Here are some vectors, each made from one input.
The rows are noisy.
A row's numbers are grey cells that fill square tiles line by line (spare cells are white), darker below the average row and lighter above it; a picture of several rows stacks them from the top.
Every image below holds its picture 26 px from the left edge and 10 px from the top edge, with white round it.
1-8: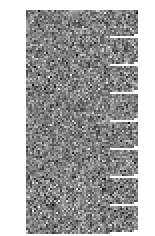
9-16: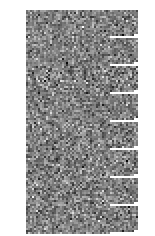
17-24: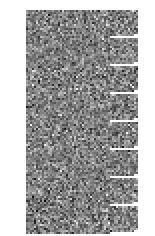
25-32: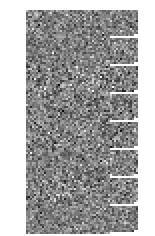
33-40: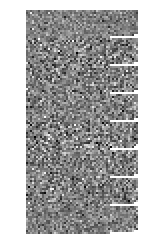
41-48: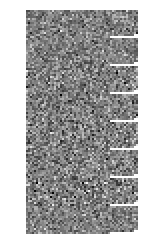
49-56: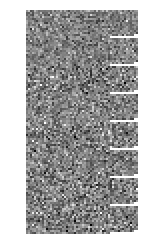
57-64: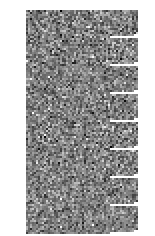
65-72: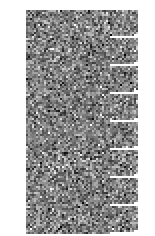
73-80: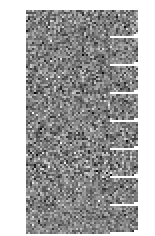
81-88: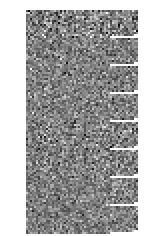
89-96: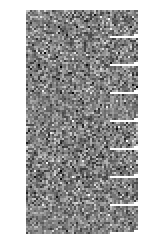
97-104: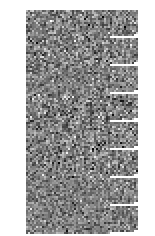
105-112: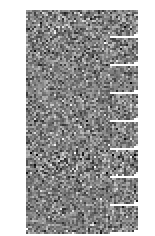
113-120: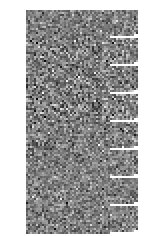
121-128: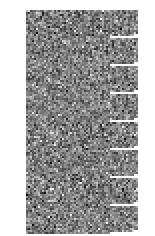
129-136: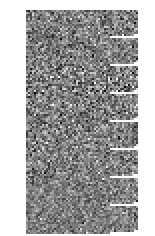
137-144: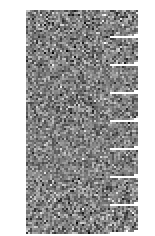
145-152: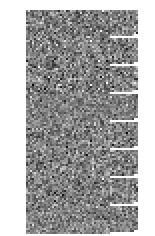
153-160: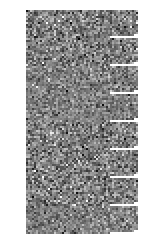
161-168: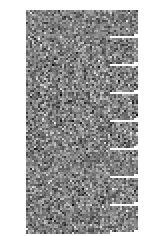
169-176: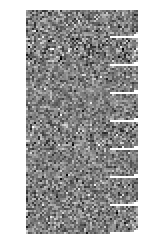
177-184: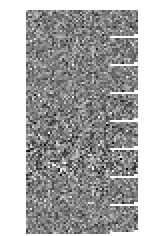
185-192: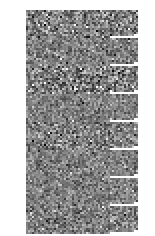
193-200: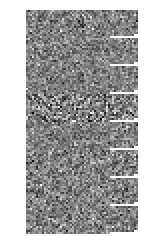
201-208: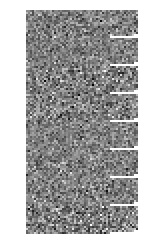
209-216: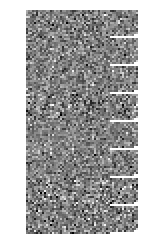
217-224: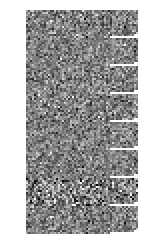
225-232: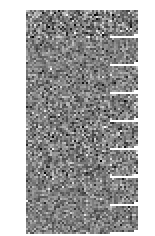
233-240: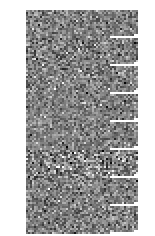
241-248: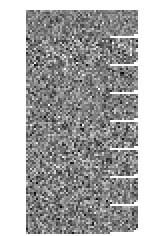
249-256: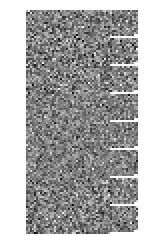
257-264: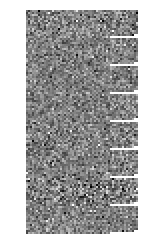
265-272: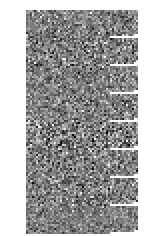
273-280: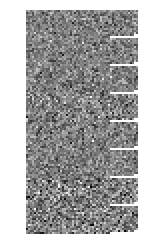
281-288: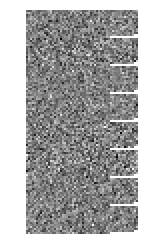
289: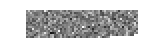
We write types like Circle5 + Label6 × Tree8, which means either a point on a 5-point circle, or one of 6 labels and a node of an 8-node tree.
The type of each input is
Line10 × List2(Line11) + Line14 + Tree10.
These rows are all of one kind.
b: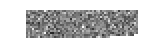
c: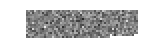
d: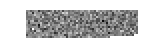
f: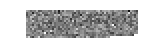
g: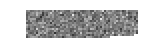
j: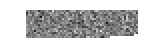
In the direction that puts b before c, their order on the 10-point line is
b, f, d, j, c, g.
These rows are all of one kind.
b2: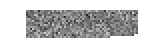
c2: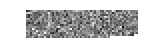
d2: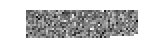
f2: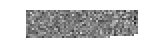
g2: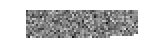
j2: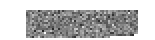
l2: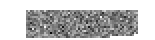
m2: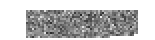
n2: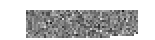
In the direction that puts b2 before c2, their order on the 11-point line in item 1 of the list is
b2, m2, j2, f2, c2, l2, n2, g2, d2.
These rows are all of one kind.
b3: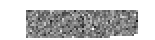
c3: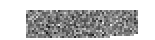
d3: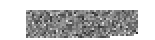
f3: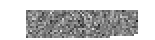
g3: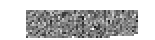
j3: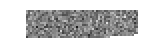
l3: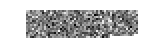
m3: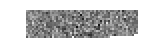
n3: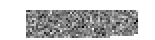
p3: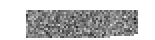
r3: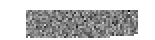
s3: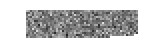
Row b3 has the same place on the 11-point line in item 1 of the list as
l3 and n3.
